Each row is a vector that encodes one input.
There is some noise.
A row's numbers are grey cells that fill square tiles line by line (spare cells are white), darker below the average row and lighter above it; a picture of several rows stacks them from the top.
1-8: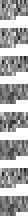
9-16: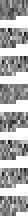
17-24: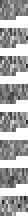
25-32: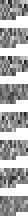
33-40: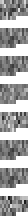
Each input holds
a node of a 7-node tree.
